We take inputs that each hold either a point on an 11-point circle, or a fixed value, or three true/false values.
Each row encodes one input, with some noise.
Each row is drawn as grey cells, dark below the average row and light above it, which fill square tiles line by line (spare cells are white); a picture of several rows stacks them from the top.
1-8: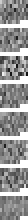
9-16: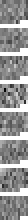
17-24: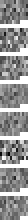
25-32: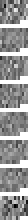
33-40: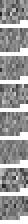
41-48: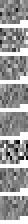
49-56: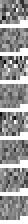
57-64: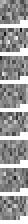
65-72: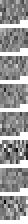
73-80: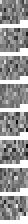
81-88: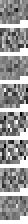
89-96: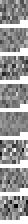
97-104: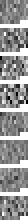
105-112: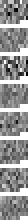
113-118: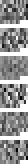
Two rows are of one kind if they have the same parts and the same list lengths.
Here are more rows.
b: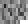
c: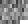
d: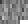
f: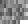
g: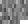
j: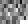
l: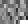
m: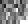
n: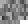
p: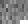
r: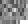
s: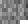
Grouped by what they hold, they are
b, f, n, r
c, d, g, j, l, s
m, p

